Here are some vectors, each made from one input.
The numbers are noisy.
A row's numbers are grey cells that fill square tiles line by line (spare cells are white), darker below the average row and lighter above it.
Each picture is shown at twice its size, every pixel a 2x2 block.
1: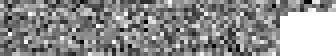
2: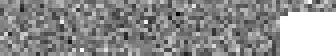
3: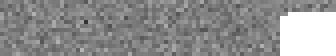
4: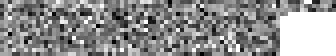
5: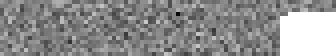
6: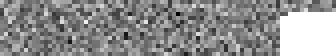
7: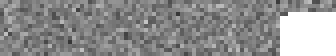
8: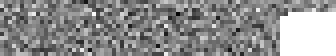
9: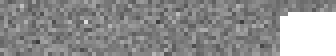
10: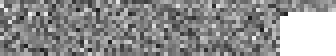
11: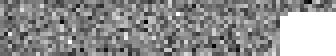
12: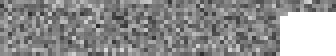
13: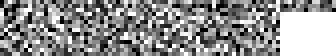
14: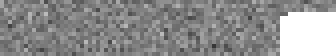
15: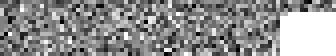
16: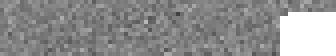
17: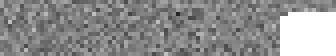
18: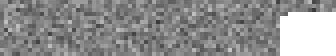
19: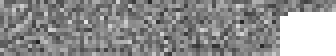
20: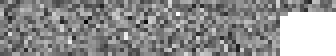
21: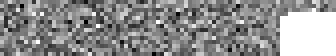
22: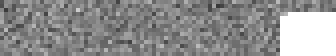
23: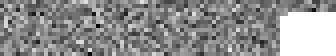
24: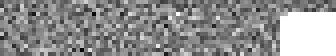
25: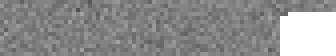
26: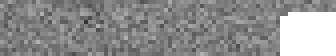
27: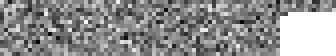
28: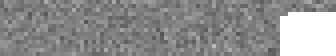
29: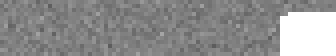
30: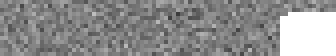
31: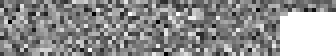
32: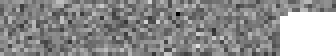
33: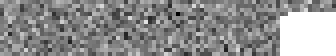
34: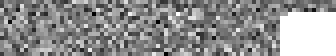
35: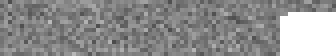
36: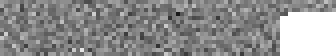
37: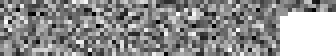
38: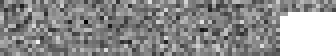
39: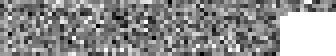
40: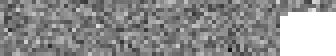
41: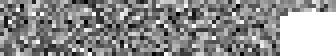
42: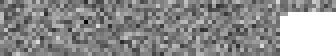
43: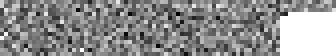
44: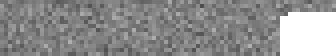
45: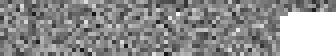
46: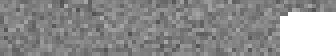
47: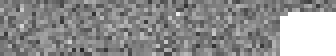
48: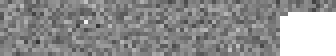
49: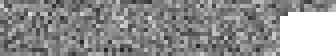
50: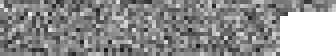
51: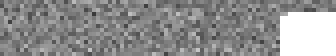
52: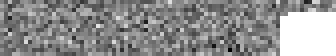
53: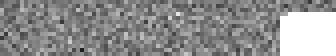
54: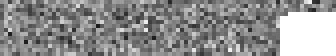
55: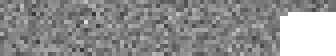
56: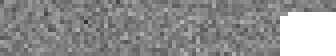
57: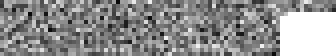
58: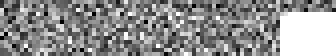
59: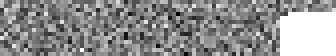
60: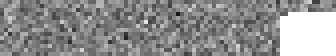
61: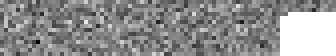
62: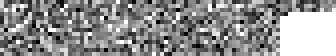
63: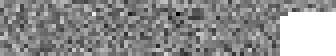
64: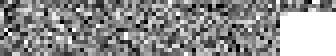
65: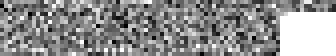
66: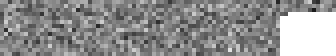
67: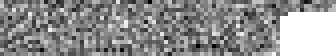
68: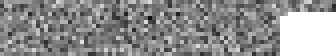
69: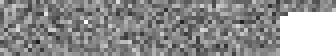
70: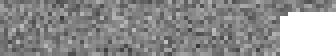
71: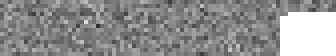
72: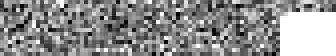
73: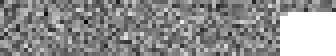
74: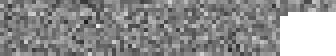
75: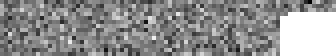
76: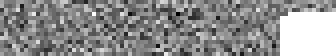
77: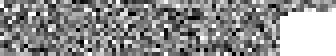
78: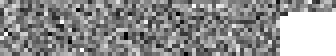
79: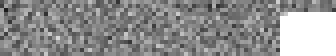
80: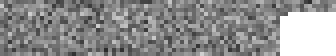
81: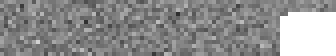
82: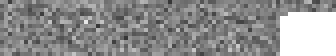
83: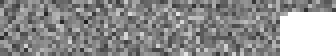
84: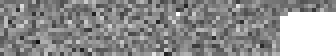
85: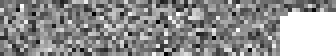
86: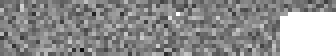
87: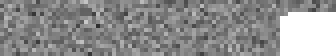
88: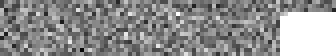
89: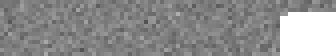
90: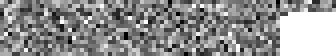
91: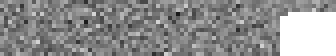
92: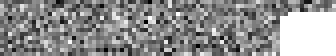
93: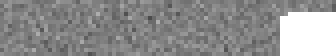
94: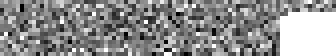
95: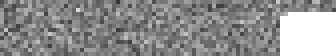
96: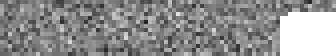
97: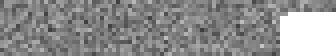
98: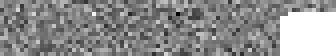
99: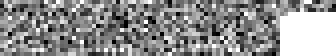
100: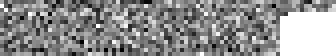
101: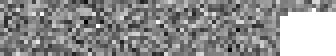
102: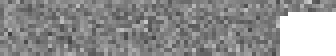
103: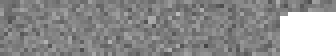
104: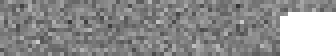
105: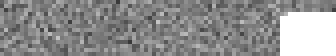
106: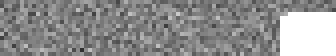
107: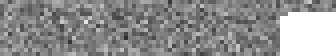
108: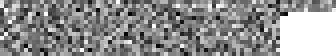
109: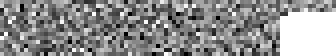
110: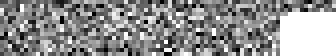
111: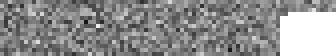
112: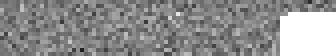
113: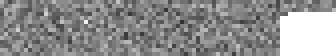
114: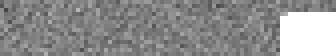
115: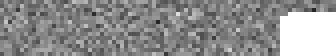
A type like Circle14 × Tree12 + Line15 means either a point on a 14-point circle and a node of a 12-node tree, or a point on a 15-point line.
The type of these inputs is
Bool × (Line6 + Line7).
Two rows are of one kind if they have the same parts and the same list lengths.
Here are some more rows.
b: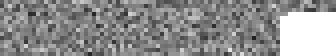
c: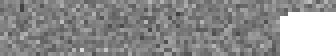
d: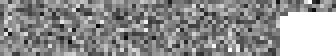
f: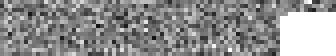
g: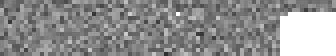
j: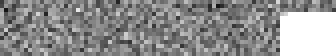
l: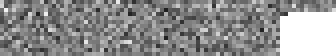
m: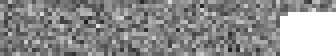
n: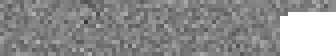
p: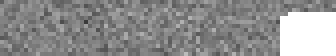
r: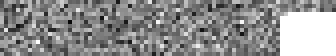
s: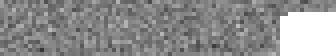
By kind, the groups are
b, c, d, f, g, m, n, p
j, l, r, s

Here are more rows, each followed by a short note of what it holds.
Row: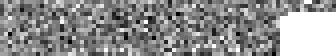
a point on a 7-point line and a true/false value
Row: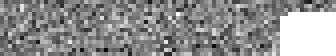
a point on a 6-point line and a true/false value
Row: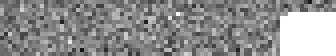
a point on a 6-point line and a true/false value
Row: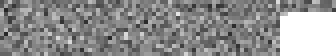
a point on a 6-point line and a true/false value
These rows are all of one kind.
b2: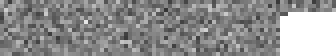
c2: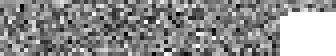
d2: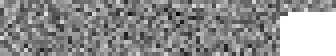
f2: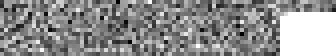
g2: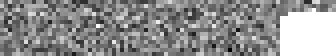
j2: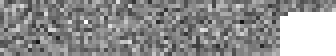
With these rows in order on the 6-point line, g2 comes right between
c2 and d2.
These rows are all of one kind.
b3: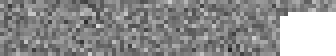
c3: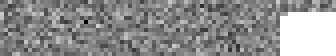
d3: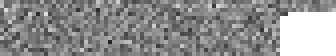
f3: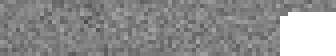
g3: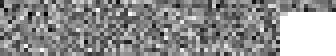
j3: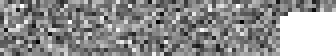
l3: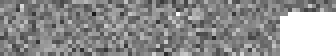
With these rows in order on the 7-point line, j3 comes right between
f3 and l3.
